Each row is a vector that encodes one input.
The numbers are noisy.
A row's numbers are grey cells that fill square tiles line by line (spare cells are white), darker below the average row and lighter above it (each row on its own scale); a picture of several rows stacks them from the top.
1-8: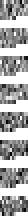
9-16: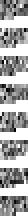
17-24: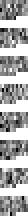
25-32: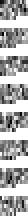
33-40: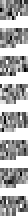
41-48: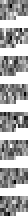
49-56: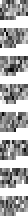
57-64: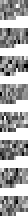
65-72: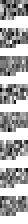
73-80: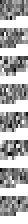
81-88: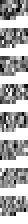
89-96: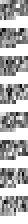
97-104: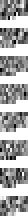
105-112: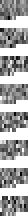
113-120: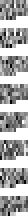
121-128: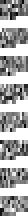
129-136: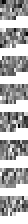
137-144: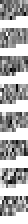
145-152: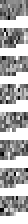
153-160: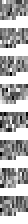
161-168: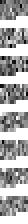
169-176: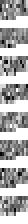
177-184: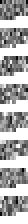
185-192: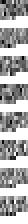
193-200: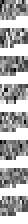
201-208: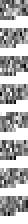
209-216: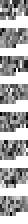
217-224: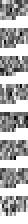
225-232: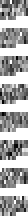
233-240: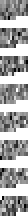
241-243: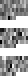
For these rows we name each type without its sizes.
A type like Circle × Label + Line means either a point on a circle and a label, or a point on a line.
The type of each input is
Circle × Label + Tree + Unit.
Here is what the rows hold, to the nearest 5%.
About 60% of them hold a point on a circle and a label. A few of them hold a fixed value. The rest hold a node of a tree.
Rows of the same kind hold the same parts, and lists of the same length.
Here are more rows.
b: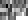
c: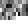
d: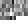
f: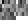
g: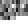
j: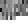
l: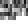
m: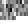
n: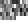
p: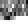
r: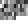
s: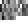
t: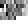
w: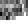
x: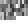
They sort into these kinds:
b, l
c, d, f, g, j, n, p, s, w
m, r, t, x

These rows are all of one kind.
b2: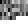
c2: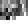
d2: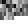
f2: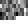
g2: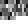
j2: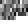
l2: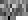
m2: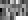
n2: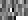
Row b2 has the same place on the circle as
d2 and f2.
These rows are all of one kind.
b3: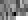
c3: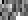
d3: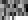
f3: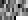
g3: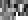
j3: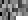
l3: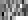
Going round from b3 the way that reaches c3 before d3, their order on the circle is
b3, l3, f3, c3, j3, g3, d3.
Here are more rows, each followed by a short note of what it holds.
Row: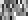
a node of a tree
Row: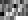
a point on a circle and a label
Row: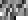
a point on a circle and a label
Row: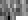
a point on a circle and a label
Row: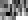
a fixed value
